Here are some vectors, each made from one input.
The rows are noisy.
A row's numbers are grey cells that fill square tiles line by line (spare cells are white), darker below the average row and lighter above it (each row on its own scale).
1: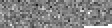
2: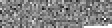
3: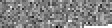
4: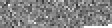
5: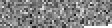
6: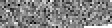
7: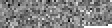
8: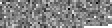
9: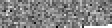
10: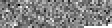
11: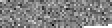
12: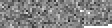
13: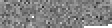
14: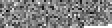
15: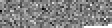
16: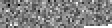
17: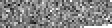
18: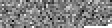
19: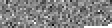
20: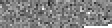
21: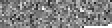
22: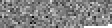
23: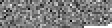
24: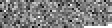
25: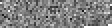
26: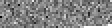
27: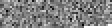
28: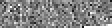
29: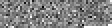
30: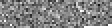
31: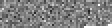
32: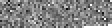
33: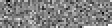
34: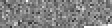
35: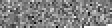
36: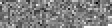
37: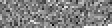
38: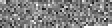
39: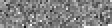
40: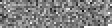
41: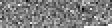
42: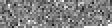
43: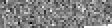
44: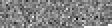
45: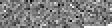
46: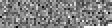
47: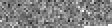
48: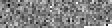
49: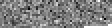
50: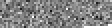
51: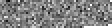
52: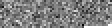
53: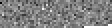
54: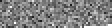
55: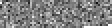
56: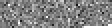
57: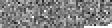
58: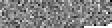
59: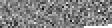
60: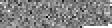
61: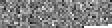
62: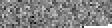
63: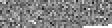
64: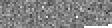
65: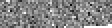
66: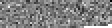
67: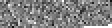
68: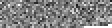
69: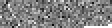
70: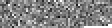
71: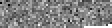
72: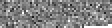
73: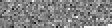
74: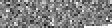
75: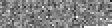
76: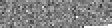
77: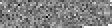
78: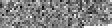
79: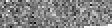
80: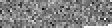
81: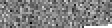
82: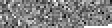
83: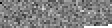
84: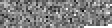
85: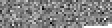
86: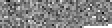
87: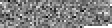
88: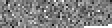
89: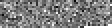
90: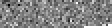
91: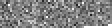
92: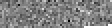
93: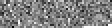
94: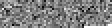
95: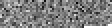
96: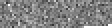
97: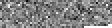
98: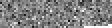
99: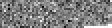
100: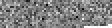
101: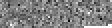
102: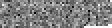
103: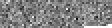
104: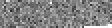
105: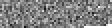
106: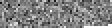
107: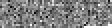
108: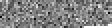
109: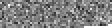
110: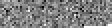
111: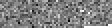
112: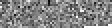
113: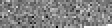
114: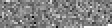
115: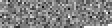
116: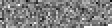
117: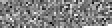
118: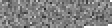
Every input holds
a point on an 8-point line, together with either one of 9 labels, or a point on a 7-point line.
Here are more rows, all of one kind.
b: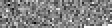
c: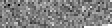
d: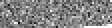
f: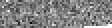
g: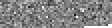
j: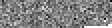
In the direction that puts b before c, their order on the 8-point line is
b, c, d, f, j, g.
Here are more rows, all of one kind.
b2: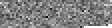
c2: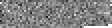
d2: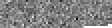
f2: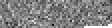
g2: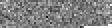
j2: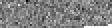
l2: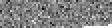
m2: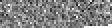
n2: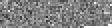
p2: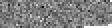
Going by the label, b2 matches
c2, g2, m2 and n2.
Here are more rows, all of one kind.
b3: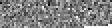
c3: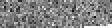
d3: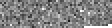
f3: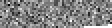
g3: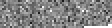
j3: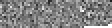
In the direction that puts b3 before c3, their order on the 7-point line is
b3, d3, j3, g3, c3, f3.
